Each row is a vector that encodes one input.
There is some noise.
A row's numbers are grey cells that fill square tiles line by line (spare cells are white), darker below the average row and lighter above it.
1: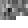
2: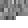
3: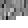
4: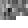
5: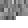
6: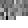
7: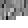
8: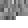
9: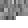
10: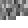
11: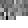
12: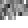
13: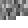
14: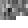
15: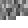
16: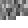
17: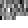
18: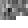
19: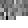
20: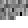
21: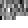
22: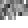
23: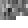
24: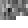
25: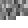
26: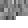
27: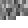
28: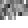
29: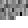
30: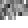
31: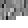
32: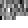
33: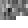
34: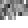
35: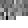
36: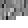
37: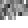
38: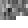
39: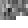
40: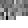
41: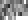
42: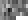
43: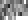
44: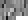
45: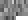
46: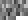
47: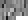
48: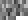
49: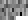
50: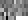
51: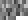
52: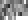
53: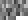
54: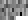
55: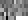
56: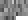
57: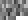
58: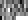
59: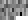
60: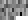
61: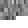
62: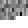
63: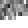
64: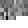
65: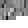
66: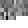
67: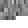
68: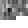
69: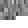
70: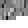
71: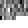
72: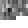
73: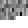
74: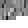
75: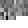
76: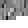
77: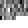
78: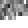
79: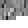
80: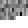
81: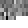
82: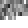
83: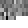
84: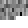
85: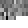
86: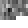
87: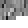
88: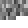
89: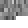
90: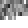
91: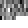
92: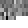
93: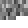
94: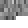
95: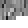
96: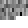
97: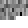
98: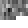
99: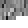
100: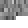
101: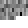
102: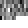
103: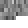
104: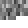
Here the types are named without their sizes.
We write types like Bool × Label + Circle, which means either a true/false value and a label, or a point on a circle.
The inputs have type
Tree + Unit.
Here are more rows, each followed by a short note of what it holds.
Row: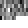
a fixed value
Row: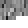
a node of a tree
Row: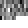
a fixed value
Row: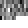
a fixed value
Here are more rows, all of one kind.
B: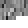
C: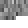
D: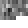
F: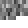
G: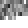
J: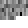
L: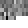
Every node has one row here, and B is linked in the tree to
C and L.
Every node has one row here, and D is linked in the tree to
F.
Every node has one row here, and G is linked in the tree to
J.
